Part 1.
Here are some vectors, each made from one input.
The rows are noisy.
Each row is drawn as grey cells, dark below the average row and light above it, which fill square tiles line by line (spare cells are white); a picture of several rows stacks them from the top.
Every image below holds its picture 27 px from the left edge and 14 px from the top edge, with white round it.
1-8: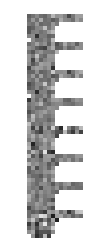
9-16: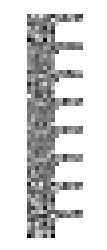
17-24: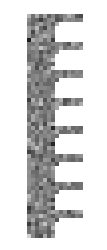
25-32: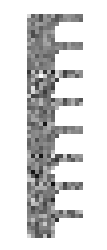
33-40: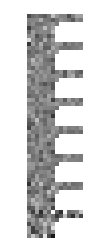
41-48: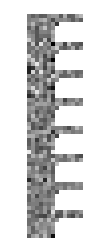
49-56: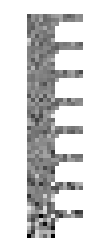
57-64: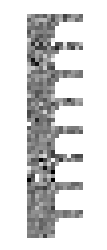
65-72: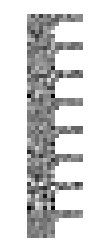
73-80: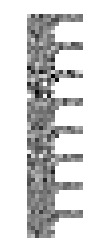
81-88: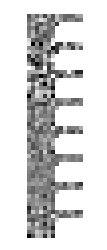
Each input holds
a point on an 11-point circle.
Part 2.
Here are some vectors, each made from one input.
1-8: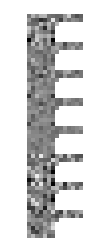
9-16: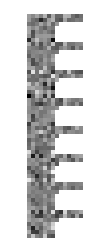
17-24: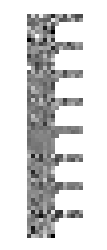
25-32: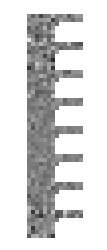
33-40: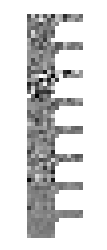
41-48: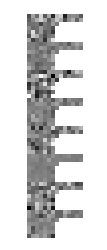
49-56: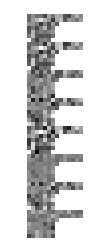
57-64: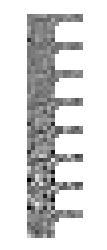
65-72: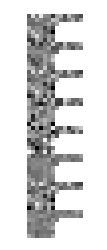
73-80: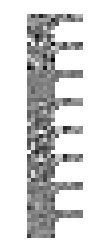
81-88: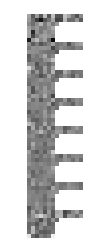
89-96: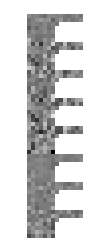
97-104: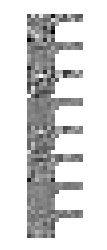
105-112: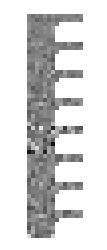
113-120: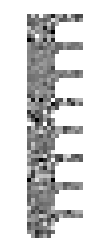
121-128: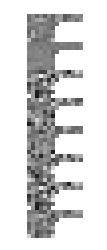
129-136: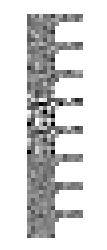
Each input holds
a point on a 9-point circle.
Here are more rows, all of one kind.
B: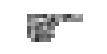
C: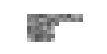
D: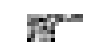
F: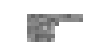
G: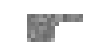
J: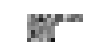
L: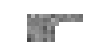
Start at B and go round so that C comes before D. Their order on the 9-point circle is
B, L, C, F, G, J, D.
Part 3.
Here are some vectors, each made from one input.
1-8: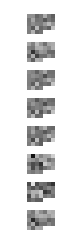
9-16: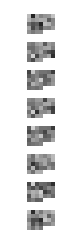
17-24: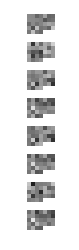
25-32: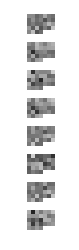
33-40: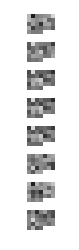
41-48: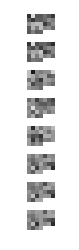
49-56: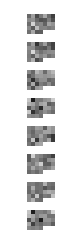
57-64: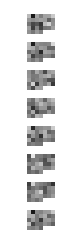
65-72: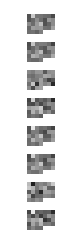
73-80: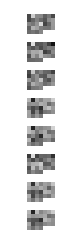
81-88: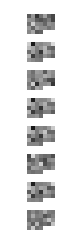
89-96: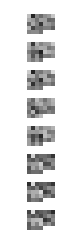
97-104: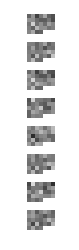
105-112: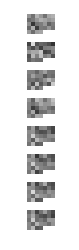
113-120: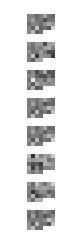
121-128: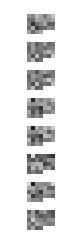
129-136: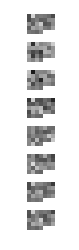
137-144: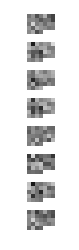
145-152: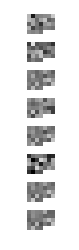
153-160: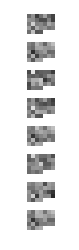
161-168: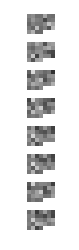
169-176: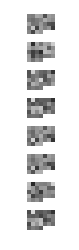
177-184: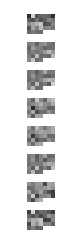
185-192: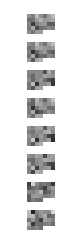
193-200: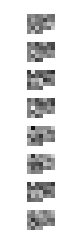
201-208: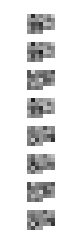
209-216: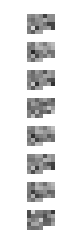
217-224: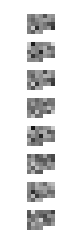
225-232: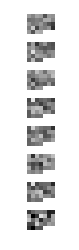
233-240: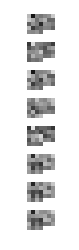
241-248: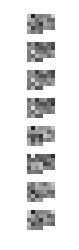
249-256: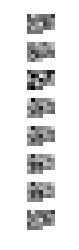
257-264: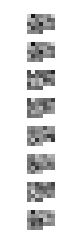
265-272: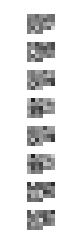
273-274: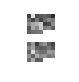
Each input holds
either a fixed value, or three true/false values.
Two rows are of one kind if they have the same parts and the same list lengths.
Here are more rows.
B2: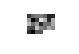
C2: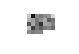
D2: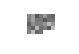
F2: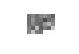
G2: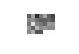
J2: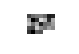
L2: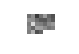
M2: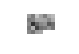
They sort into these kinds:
B2, J2
C2, D2, F2, G2, L2, M2

